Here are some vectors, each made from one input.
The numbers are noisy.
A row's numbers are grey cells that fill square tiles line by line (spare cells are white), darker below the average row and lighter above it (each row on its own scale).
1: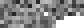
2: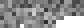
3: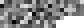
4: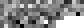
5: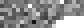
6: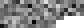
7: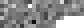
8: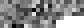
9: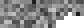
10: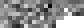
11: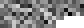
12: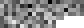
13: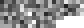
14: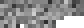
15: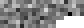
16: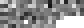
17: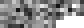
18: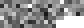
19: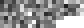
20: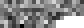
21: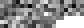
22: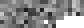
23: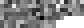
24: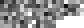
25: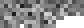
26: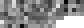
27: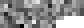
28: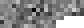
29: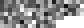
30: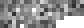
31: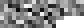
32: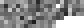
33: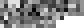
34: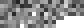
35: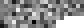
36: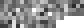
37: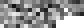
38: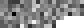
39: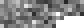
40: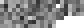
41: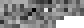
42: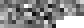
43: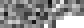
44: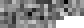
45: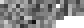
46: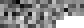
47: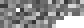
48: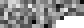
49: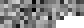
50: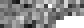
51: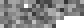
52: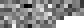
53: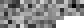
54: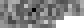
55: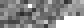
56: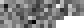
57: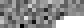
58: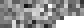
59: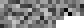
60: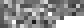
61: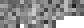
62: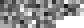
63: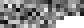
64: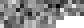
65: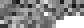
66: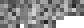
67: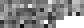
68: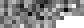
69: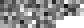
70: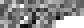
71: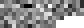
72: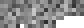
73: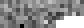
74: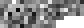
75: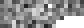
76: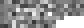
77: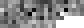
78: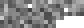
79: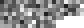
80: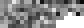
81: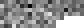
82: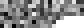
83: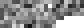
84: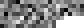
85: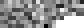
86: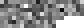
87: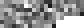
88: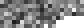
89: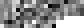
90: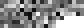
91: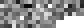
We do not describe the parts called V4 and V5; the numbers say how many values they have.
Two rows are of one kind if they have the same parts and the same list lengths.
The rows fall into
3 kinds.
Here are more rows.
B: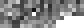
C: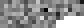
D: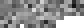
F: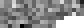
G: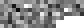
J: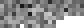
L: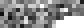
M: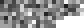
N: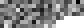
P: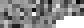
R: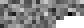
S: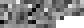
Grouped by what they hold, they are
B, C, F, G, L, N, P, S
D, J, R
M

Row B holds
a point on each of two 6-point circles, a value of V4 and a value of V5.
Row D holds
a value of V4 and a value of V5.
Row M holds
a fixed value.
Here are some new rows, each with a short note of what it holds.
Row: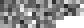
a fixed value
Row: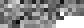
a point on each of two 6-point circles, a value of V4 and a value of V5
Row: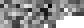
a point on each of two 6-point circles, a value of V4 and a value of V5
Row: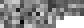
a point on each of two 6-point circles, a value of V4 and a value of V5
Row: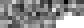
a point on each of two 6-point circles, a value of V4 and a value of V5
